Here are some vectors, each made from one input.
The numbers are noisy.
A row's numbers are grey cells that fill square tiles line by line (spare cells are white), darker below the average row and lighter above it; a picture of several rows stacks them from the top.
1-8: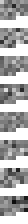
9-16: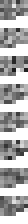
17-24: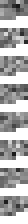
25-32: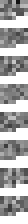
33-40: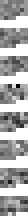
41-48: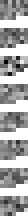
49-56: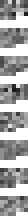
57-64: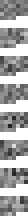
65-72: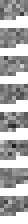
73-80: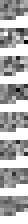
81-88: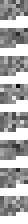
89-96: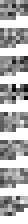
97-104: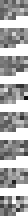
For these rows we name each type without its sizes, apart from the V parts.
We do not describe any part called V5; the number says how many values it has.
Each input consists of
a true/false value and a value of V5, together with either a fixed value, or a node of a tree.
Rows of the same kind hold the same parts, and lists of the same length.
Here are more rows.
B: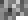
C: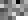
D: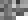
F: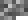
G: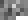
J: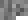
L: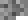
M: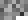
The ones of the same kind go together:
B, D, F, G, J, L
C, M

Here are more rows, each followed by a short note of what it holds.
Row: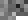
a true/false value and a value of V5
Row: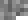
a true/false value and a value of V5
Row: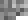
a true/false value and a value of V5
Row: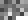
a node of a tree, a true/false value and a value of V5
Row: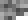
a true/false value and a value of V5
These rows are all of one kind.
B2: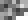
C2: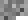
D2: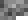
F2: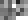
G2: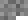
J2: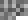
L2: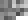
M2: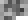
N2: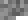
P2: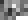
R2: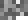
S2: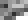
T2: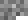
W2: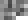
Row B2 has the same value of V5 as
J2, L2 and R2.
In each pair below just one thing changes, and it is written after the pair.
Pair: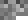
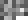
the value of V5
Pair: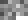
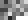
the node of the tree
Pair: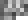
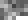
the true/false value
